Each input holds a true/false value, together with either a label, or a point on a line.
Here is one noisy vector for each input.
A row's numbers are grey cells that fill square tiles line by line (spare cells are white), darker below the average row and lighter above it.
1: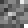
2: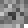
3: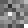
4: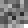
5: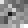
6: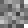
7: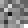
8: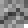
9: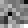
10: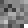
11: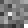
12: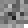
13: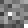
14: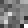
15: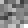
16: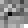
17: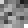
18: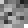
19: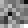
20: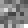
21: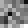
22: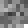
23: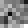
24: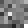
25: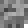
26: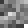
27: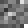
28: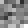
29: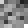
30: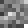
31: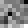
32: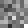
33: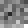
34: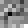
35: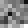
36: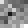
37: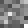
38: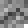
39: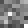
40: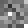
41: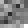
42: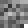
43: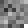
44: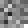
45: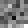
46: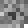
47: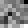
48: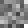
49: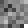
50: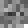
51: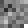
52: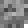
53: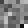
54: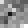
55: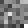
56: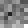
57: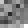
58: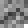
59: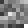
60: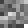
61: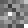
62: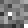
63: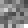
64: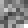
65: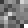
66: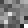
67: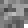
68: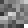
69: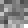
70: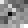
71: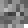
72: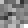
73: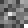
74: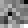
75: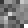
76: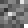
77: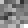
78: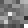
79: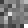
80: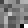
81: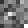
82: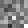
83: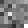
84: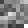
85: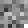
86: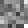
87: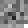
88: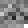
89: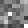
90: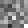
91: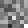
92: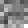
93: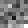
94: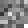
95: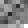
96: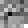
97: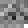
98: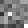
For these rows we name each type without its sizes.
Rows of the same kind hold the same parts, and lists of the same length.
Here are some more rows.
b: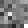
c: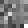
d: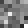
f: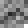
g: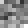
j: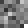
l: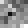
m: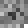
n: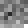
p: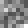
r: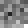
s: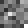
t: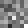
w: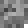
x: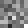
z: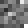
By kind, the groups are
b, c, d, f, j, m, p, s, z
g, l, n, r, t, w, x

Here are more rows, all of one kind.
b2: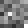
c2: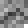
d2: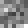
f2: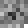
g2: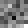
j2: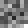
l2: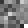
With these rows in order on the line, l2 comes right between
f2 and g2.
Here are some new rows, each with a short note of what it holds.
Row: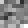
a label and a true/false value
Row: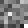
a point on a line and a true/false value
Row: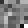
a point on a line and a true/false value
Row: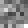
a point on a line and a true/false value
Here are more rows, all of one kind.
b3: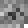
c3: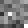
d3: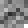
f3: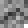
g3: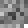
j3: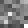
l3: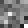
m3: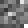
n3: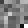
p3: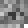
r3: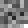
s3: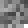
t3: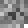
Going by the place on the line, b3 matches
g3, n3, p3 and t3.
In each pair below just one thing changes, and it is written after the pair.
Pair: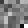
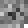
the true/false value
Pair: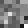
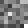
the place on the line
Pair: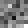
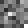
the true/false value
